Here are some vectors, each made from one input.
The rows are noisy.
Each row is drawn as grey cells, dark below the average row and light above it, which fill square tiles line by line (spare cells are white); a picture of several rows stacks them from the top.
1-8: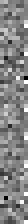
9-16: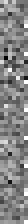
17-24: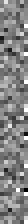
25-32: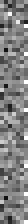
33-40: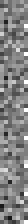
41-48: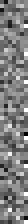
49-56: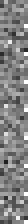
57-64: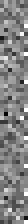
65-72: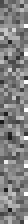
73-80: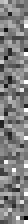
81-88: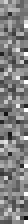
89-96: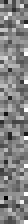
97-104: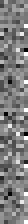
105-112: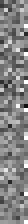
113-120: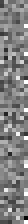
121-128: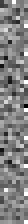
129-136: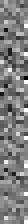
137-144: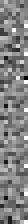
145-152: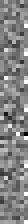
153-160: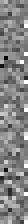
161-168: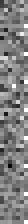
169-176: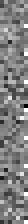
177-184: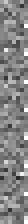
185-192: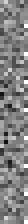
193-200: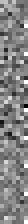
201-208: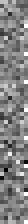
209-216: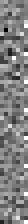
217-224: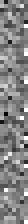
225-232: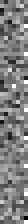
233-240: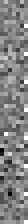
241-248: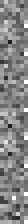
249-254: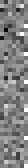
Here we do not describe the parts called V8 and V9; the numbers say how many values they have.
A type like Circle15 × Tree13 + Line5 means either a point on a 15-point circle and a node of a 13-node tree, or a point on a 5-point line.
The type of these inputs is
(Line4 + Tree10) × V8 + List2(Bool × V9).
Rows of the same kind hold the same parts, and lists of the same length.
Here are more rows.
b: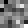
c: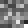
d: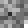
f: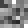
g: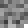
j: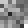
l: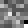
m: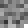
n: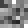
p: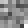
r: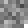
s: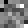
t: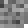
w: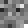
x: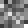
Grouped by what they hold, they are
b, s, w
c, l, x
d, j, p, r
f, n
g, m, t

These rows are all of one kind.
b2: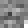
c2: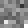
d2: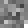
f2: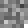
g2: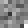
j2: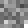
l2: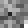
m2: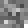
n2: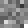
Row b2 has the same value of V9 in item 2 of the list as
c2, j2 and m2.
